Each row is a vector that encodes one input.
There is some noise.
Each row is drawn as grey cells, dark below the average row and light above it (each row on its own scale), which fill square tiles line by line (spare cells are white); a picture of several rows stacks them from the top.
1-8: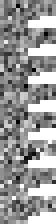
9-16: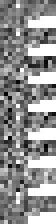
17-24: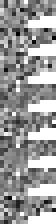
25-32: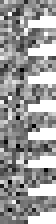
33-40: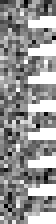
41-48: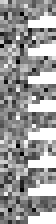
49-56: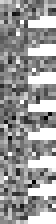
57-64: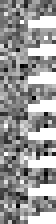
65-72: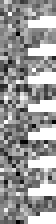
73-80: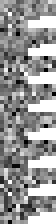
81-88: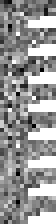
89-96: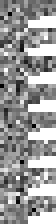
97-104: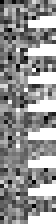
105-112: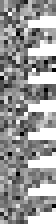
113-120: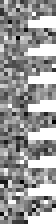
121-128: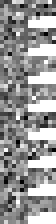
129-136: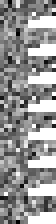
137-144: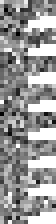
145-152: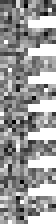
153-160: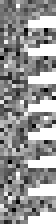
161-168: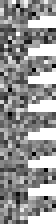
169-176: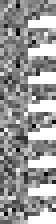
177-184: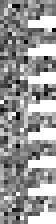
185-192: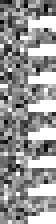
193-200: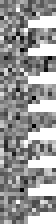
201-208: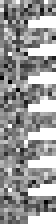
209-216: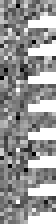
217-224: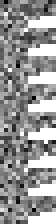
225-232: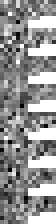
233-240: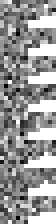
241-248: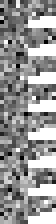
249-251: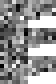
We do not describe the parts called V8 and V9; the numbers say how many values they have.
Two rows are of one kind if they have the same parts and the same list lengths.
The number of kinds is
2.
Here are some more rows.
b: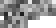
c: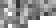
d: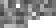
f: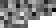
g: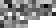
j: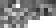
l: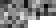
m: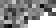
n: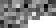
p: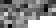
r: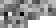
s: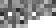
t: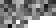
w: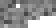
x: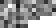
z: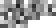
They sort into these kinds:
b, r
c, d, f, g, j, l, m, n, p, s, t, w, x, z

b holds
a fixed value.
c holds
one of 12 labels, a true/false value, a value of V8 and a value of V9.
